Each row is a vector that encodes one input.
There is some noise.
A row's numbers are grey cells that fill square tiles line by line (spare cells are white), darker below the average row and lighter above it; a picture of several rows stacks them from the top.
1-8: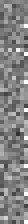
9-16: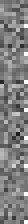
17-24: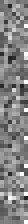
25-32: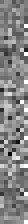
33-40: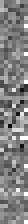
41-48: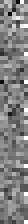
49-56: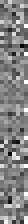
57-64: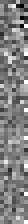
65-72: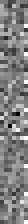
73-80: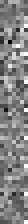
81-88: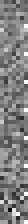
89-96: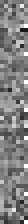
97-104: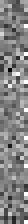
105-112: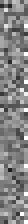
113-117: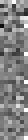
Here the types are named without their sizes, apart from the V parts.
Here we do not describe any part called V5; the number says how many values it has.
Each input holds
a list of items, each a true/false value and a value of V5.
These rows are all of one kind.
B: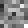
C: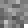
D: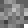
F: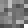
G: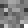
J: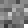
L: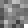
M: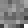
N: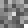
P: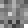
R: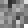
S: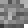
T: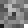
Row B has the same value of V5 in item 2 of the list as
J, P, R and S.
